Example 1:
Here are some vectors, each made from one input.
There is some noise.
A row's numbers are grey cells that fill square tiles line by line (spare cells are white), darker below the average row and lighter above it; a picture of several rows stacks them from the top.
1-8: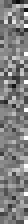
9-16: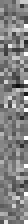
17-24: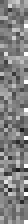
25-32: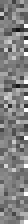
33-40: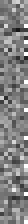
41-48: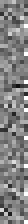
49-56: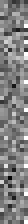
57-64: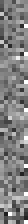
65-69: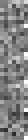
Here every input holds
a list of up to two points on a 7-point line.
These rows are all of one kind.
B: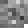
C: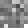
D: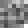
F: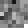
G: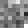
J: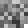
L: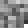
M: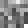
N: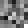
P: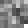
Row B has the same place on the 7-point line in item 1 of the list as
L, M and P.
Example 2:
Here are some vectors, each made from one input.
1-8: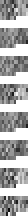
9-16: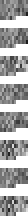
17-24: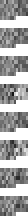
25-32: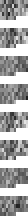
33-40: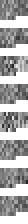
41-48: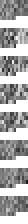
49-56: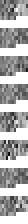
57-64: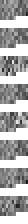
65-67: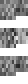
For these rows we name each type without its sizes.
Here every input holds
either a point on a line, or a node of a tree.
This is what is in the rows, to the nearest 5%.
About 60% of them hold a point on a line. The rest hold a node of a tree.
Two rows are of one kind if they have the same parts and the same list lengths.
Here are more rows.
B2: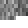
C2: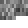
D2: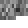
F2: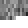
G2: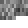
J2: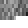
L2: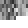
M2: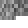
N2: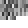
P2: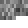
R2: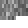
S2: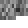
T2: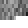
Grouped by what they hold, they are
B2, C2, D2, F2, G2, J2, M2, P2, R2, S2, T2
L2, N2

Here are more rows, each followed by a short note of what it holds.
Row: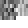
a node of a tree
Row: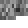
a point on a line
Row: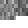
a point on a line
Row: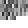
a node of a tree
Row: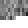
a point on a line
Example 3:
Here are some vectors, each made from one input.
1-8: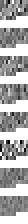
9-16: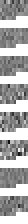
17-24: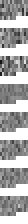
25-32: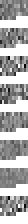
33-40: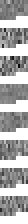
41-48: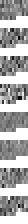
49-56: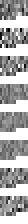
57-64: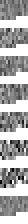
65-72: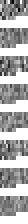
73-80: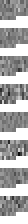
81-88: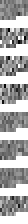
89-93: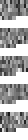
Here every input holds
a point on a 7-point line and a true/false value.
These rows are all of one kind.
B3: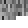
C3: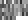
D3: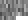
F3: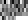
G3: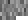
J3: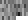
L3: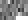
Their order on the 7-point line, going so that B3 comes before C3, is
F3, B3, L3, G3, J3, D3, C3.
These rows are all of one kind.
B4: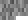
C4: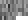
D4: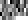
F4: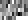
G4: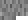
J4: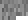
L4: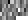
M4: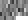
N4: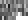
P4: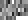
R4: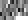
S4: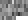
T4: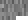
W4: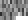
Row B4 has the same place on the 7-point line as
F4, J4 and W4.
